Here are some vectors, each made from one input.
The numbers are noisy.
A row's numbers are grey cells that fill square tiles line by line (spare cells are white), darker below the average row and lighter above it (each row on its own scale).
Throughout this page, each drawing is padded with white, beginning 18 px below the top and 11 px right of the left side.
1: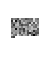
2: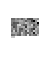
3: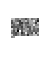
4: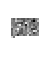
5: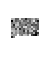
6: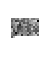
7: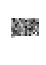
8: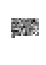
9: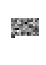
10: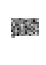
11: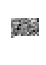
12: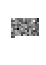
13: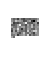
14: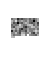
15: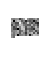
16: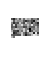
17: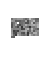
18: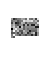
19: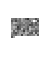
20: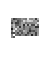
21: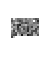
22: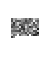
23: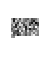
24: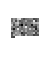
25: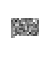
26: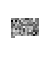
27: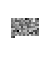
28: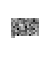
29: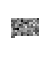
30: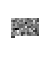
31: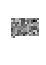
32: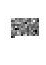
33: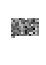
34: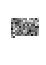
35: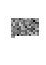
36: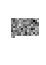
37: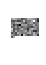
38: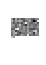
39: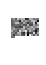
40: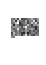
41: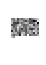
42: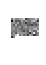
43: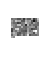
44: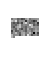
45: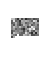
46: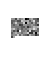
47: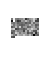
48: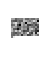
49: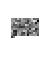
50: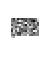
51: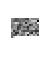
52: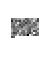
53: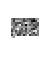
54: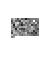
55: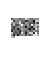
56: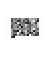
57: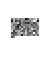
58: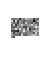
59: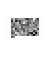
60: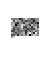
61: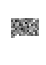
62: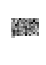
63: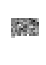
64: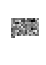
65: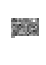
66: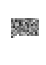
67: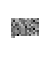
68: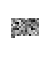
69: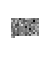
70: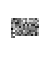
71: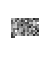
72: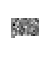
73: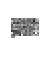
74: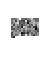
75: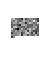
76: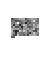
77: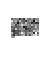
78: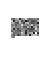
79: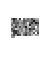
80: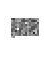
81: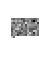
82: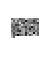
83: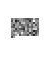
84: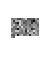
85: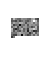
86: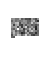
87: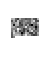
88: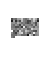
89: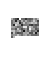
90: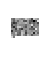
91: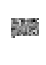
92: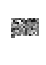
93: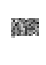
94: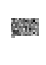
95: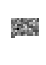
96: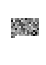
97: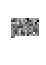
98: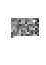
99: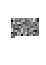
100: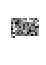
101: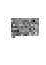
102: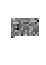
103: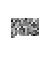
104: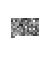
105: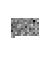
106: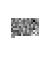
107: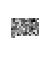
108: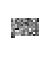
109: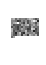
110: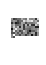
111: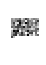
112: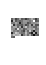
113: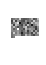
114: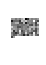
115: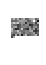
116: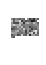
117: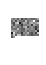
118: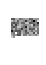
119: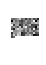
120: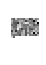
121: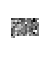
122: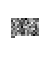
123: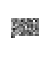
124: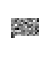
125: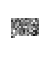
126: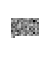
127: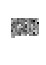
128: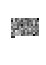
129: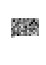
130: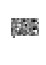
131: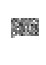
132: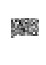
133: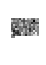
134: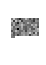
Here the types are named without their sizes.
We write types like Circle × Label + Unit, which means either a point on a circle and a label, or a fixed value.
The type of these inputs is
List(Circle).
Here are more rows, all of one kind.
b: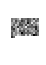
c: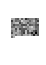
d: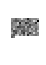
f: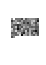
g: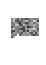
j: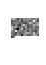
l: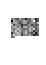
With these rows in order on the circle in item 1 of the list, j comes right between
b and f.
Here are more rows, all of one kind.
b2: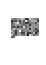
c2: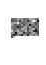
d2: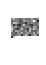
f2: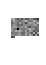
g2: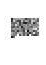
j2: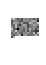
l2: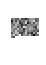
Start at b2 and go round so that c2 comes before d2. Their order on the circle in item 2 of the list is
b2, c2, g2, l2, f2, j2, d2.
